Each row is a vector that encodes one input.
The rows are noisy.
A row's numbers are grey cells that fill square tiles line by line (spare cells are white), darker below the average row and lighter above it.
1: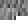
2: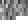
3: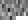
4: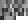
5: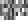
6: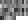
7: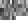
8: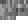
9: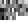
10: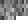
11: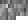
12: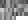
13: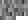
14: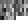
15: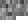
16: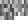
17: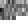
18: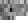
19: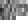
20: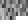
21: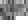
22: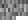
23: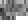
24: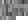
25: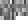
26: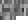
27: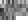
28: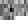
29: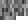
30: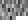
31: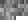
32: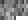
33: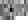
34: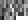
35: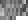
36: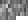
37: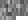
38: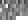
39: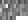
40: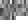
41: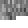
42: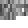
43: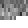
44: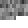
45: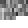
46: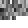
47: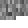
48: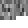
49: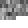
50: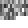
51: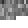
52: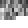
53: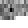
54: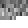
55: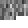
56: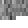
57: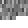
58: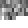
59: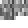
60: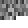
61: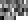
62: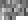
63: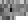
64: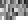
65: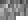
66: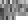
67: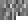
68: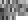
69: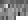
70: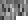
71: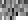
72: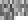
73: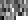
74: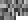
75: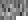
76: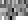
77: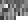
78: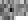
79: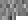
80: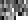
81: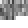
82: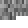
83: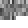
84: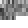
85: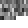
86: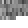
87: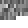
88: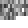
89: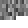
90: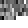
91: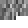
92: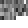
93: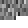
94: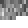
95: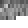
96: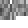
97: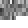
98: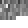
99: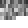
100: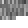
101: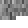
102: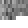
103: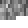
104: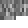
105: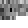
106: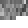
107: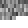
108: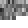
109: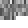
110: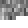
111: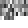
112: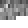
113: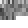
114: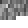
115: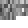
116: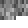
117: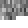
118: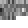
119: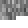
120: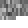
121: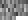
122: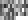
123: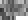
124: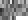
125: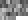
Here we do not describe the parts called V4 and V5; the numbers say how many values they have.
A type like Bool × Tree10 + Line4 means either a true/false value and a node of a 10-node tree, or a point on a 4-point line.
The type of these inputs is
Bool × V4 + Circle6 × V5.
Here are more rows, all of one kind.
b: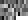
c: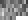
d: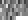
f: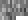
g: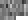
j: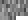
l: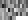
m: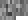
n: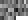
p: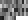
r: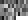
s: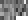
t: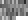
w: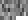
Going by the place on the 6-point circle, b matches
c, j and r.
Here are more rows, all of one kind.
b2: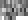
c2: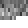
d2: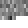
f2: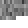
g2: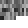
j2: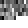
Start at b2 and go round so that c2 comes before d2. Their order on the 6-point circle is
b2, j2, c2, d2, g2, f2.
